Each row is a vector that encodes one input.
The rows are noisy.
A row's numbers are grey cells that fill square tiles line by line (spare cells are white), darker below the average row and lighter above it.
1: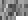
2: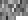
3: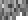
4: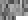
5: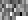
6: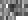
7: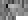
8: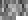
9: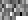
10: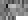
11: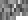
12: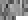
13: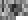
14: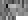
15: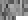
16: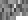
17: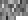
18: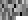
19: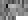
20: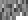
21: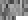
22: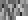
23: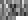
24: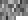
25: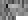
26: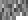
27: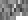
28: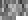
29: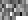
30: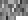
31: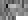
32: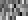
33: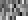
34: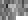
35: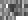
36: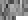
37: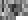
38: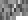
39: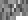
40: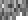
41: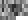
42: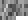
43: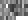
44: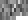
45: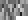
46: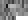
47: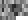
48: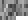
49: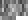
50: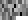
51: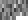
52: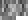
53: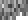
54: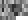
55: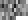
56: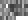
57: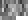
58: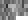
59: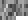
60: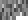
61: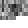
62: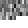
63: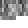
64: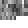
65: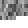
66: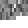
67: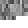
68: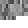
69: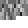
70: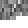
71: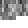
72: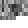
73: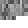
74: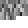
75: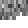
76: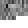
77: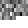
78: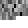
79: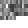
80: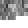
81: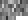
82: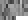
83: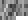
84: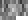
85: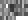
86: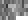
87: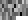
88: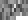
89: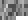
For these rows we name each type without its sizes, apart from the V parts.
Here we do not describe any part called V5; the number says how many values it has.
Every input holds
a true/false value, together with either a point on a line, or a value of V5.
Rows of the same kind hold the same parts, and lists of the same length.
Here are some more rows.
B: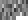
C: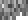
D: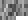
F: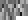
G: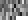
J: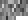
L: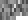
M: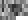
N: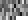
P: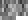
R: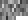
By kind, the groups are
B, C, J, L, P, R
D, F, G, M, N

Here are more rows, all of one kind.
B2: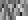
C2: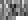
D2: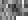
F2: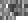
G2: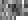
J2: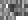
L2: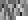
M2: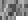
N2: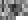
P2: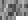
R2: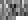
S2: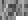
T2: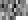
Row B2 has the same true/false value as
L2 and T2.
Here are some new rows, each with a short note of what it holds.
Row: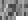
a true/false value and a value of V5
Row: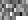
a true/false value and a value of V5
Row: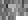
a point on a line and a true/false value
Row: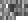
a true/false value and a value of V5
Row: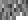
a point on a line and a true/false value
